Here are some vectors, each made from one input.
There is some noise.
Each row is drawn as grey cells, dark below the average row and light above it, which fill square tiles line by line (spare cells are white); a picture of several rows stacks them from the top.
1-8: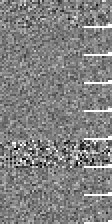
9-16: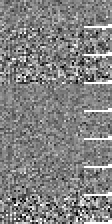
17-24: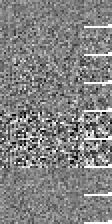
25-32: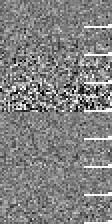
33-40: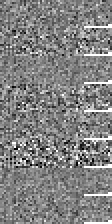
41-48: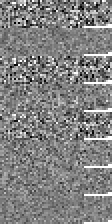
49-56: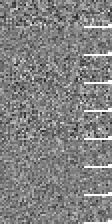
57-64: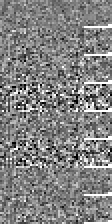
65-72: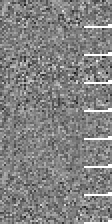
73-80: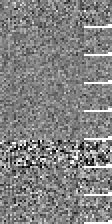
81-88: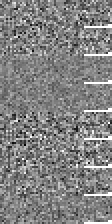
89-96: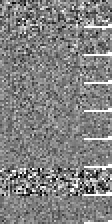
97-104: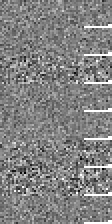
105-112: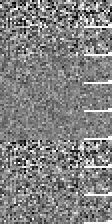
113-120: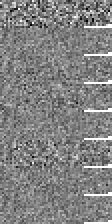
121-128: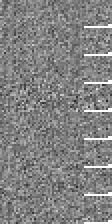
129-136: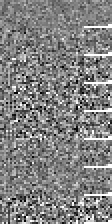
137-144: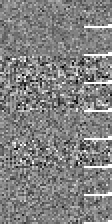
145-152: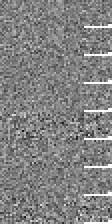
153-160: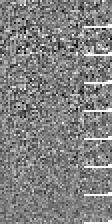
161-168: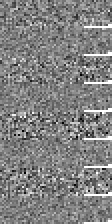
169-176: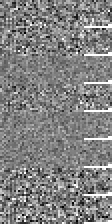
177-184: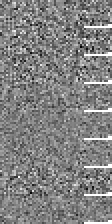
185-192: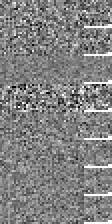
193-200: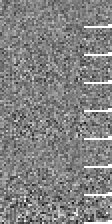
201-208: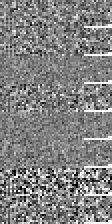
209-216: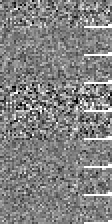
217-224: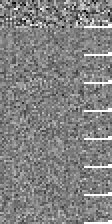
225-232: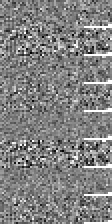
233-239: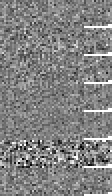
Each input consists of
four true/false values.
